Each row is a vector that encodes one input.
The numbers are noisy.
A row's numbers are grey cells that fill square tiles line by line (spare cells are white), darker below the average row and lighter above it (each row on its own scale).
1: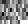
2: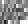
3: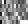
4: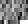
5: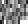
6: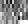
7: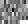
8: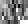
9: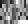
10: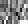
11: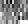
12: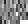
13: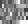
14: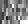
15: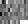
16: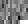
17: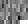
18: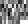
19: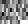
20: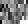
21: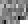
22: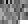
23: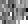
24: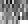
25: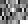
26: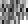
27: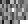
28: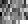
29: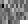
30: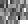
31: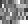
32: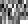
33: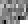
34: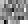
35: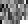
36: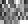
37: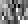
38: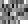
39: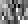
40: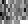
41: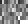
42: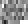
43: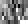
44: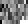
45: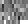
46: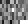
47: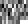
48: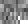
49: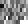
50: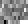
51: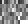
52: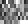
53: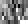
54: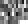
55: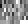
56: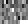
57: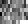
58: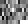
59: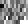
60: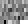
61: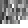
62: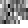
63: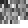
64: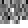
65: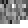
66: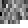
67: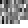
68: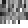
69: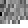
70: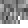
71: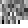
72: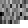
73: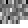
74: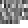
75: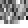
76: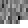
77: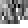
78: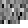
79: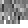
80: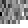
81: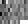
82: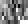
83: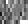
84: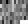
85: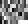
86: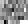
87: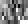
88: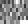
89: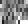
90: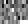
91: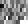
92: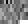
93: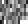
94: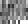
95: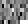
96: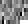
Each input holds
either a fixed value, or two labels (each one of 10).
